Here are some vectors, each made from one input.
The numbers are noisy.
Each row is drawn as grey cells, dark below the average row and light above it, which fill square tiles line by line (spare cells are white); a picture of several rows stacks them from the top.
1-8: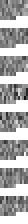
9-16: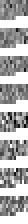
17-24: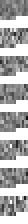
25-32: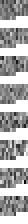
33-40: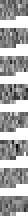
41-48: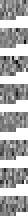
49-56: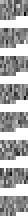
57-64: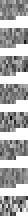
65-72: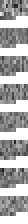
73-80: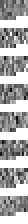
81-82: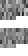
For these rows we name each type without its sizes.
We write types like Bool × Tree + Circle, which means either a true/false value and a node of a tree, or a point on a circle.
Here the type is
(Bool × Bool × Bool × Bool + Line) × Line.
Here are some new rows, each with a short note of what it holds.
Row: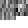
a point on each of two lines
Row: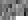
a point on a line and four true/false values
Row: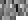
a point on each of two lines
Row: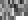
a point on each of two lines
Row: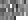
a point on each of two lines
